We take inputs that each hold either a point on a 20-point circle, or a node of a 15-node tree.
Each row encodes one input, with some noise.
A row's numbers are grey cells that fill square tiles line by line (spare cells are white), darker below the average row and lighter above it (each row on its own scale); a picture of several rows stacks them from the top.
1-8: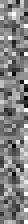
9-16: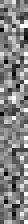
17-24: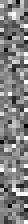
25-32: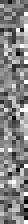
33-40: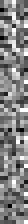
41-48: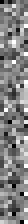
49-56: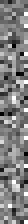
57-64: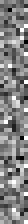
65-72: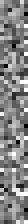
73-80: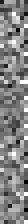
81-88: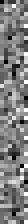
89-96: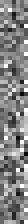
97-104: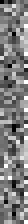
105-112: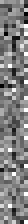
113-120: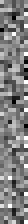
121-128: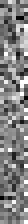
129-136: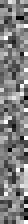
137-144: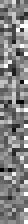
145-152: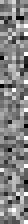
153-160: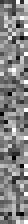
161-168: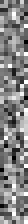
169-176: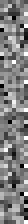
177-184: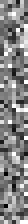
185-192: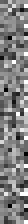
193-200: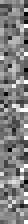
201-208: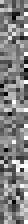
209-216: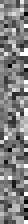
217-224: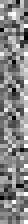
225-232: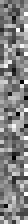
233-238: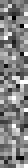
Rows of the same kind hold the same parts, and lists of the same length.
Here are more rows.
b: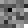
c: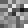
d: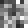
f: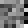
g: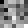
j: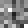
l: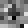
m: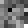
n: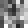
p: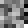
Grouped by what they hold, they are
b, f, g, m, p
c, d, j, l, n

